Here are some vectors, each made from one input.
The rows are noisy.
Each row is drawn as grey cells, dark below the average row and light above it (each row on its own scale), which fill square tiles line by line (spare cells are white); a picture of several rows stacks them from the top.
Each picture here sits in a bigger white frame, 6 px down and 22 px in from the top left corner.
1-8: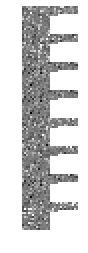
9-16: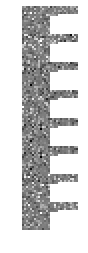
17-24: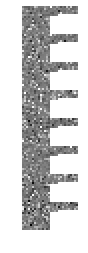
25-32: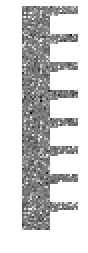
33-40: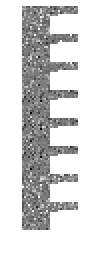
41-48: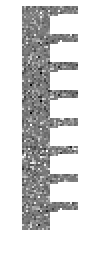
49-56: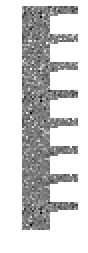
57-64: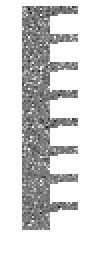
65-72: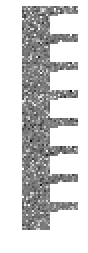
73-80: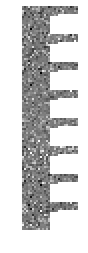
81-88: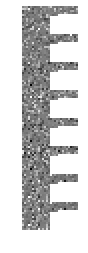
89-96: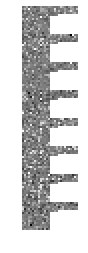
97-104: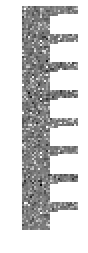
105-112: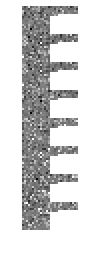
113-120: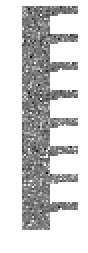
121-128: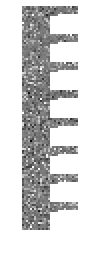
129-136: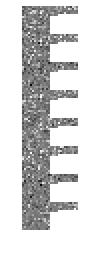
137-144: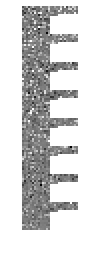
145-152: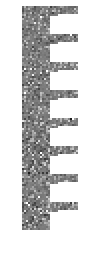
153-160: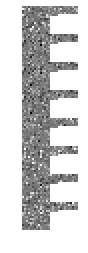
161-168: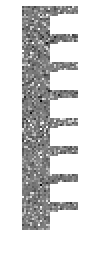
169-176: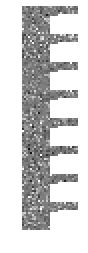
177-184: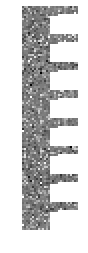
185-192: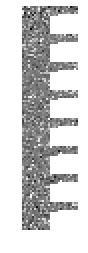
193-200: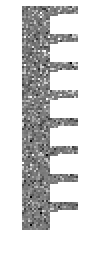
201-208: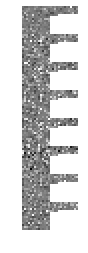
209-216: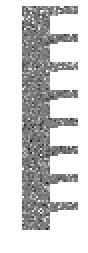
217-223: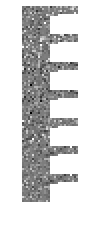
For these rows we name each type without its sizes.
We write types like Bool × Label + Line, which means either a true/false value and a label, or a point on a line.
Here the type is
(Circle + Unit) × Label + Line.
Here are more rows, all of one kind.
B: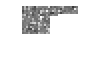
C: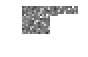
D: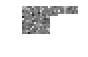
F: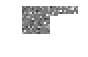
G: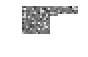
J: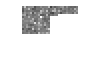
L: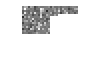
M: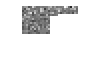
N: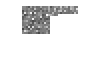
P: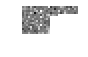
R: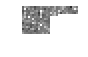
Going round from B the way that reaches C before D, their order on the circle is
B, P, R, G, M, C, F, N, D, L, J.
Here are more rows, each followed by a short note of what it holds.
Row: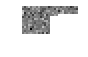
a point on a line
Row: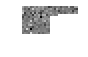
a point on a line
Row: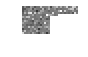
a point on a circle and a label
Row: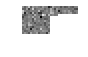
a point on a line
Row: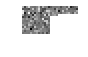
a point on a line
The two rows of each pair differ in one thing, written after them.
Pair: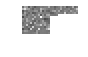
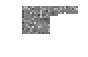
the label
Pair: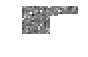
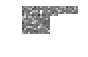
the label
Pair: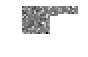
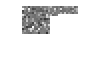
the place on the circle
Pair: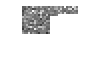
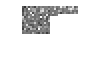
the label
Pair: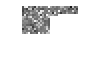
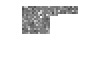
the place on the circle
